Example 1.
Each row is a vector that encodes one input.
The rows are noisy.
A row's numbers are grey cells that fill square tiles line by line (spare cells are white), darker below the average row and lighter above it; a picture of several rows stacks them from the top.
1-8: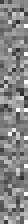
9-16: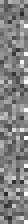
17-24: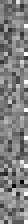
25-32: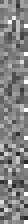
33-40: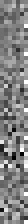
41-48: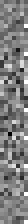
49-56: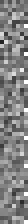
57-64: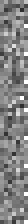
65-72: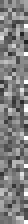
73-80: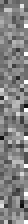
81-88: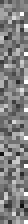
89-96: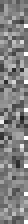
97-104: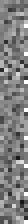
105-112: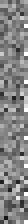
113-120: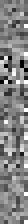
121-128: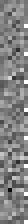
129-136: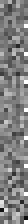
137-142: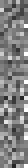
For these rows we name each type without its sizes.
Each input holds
either a fixed value, or two labels, or three true/false values.
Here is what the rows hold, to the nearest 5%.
About 5% of them hold a fixed value. About 40% of them hold two labels. The rest hold three true/false values.
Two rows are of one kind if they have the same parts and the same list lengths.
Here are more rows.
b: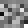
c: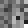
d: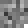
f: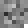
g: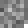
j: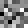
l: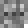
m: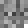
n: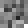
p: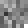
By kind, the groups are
b, j
c, n
d, f, g, l, m, p

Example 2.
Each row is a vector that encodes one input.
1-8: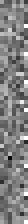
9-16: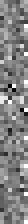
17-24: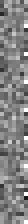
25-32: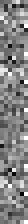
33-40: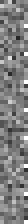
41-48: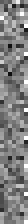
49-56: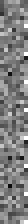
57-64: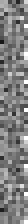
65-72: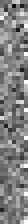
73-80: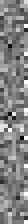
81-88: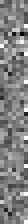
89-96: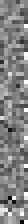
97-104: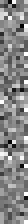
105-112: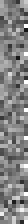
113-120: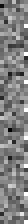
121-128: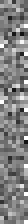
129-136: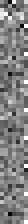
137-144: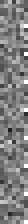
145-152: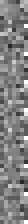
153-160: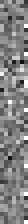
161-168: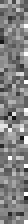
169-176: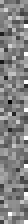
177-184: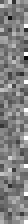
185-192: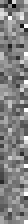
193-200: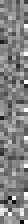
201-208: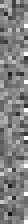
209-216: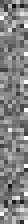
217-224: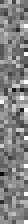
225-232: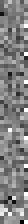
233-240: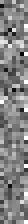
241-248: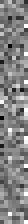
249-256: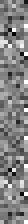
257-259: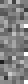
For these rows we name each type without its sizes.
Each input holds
a true/false value, together with a list of points on a line.
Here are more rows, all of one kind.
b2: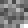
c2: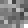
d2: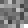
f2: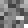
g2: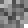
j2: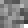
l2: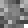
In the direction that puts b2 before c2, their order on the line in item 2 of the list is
l2, j2, b2, f2, d2, g2, c2.
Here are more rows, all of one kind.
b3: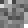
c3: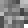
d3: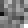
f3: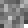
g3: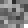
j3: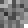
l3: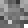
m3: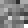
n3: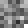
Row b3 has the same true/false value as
d3, g3 and j3.
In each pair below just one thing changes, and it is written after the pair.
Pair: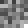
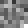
the place on the line in item 2 of the list
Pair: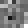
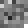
the place on the line in item 2 of the list
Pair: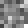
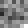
the true/false value
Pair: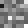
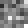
the place on the line in item 2 of the list
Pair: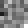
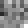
the place on the line in item 2 of the list
